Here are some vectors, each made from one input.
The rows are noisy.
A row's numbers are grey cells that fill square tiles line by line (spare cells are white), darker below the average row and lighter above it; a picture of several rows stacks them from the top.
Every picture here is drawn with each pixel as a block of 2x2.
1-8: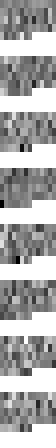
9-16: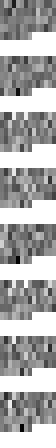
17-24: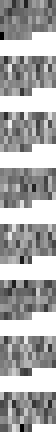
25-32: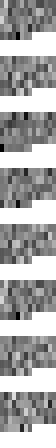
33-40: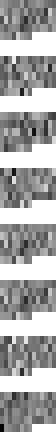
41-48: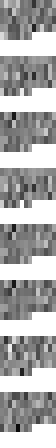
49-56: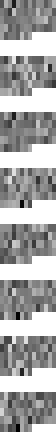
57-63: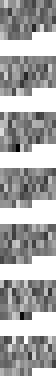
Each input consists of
either one of 5 labels, or a node of an 8-node tree.
